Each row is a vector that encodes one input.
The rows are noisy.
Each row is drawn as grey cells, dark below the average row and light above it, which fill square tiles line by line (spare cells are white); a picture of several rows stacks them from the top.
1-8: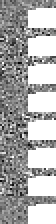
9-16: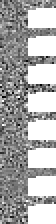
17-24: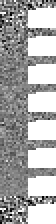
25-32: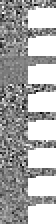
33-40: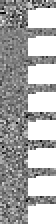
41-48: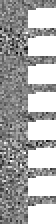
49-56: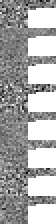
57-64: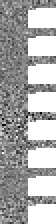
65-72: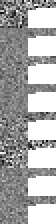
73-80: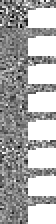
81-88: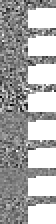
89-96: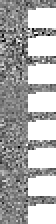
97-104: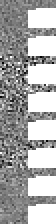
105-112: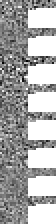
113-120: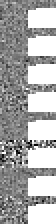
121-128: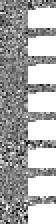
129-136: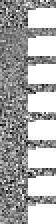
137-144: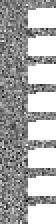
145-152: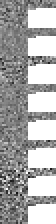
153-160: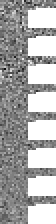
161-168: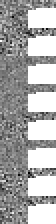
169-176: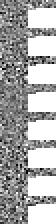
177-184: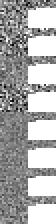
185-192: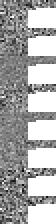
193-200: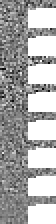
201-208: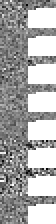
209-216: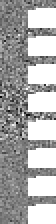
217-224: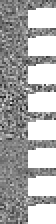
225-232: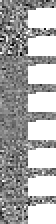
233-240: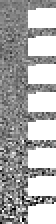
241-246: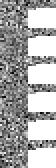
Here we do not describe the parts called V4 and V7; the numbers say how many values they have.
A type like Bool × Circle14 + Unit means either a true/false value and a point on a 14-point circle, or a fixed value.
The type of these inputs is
Line5 × (Line6 + Line10) × V7 + V4.
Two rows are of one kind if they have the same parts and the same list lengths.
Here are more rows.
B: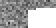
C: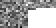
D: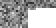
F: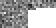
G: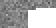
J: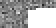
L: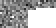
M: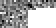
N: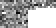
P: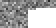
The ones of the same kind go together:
B, N, P
C, F, L, M
D, G, J

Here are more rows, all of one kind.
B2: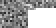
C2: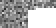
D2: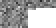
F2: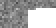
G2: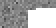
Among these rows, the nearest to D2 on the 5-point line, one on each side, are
B2 and F2.
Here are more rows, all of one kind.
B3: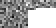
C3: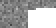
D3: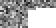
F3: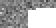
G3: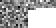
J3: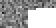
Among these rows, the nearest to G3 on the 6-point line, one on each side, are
B3 and D3.
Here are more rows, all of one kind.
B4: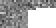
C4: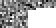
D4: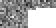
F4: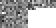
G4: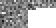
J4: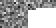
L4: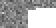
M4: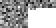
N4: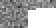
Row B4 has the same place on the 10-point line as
C4, D4 and N4.
